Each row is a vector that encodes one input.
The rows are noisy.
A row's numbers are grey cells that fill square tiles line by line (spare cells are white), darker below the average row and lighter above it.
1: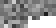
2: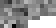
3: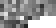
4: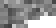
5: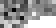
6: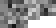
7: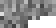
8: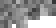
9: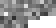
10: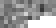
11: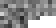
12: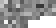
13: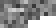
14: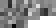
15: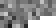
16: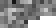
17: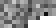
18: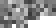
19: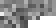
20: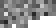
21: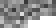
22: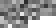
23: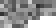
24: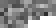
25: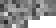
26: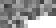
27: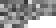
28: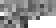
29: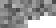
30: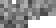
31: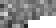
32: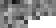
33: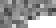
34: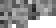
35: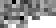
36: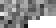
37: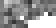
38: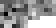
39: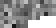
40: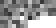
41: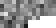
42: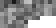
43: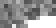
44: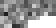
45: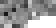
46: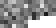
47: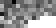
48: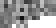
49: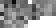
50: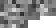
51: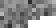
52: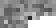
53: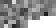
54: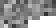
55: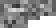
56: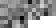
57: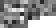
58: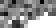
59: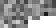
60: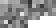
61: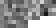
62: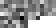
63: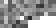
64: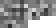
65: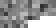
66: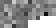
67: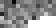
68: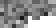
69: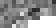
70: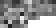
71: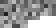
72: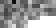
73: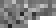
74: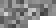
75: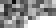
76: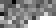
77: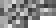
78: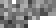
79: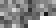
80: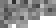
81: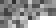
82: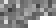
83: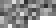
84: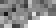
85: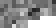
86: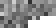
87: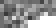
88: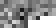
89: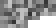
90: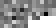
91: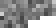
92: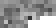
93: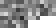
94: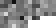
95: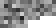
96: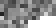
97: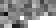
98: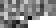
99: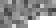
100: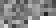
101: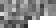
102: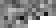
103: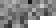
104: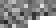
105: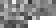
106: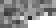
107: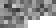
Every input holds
a point on a 9-point circle, together with either a point on an 11-point circle, or one of 8 labels.
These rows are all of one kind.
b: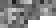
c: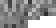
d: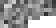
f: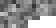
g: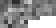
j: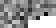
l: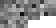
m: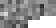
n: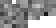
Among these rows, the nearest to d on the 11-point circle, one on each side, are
g and n.
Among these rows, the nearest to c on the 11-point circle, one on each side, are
l and n.
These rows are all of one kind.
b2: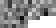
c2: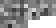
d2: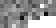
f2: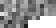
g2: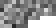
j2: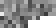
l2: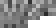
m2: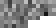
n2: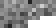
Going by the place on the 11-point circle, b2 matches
d2, l2 and n2.
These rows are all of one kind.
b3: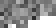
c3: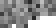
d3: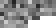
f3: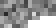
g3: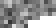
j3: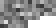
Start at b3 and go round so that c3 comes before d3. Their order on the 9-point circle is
b3, c3, g3, j3, f3, d3.
